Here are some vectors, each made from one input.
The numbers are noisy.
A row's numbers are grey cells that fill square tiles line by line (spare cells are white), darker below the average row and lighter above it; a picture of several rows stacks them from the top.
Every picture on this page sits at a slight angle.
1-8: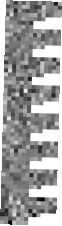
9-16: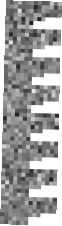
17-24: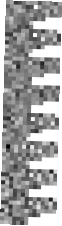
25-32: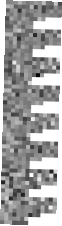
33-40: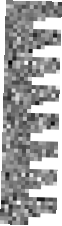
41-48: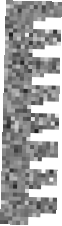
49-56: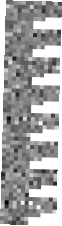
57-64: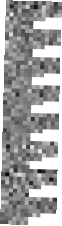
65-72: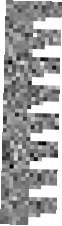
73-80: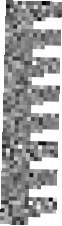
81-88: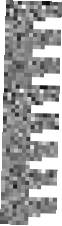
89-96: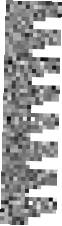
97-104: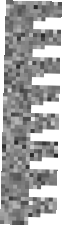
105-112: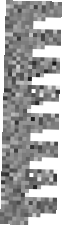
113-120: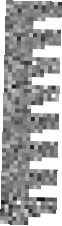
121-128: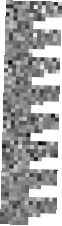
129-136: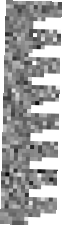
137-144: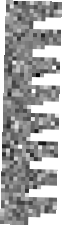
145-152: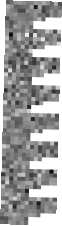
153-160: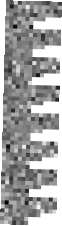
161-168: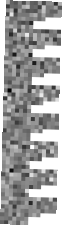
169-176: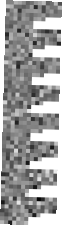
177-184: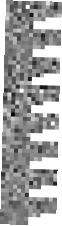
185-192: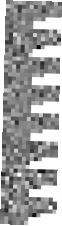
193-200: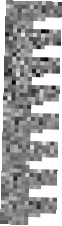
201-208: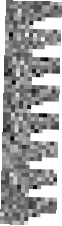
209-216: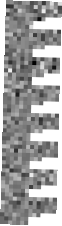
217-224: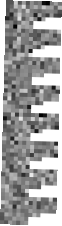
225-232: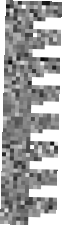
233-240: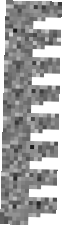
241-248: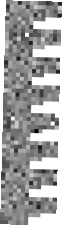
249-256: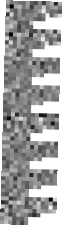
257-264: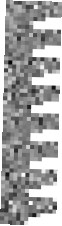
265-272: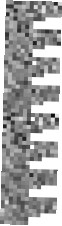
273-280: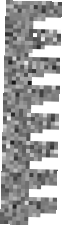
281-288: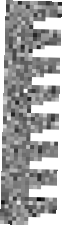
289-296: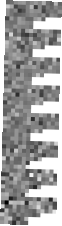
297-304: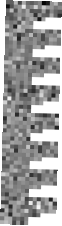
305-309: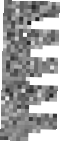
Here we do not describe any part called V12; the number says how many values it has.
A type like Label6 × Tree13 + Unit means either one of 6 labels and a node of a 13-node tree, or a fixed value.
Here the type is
Line7 × List2(Line5) + Line10 × V12.
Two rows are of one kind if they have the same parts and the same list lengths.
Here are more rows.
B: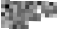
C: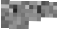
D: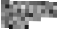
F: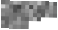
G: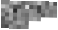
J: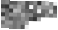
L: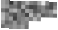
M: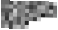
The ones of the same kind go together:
B, J
C, F, G
D
L, M

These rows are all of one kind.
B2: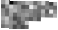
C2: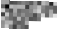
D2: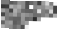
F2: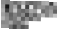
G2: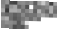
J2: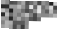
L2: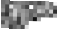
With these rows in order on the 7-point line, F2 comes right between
C2 and G2.
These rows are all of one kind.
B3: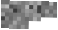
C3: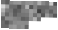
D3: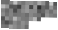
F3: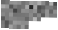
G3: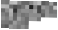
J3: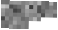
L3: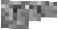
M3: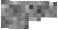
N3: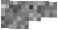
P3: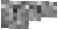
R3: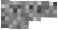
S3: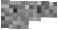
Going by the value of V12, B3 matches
J3 and S3.
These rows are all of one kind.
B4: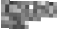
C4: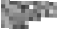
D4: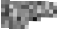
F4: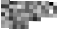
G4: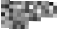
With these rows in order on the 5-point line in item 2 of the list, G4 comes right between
B4 and F4.
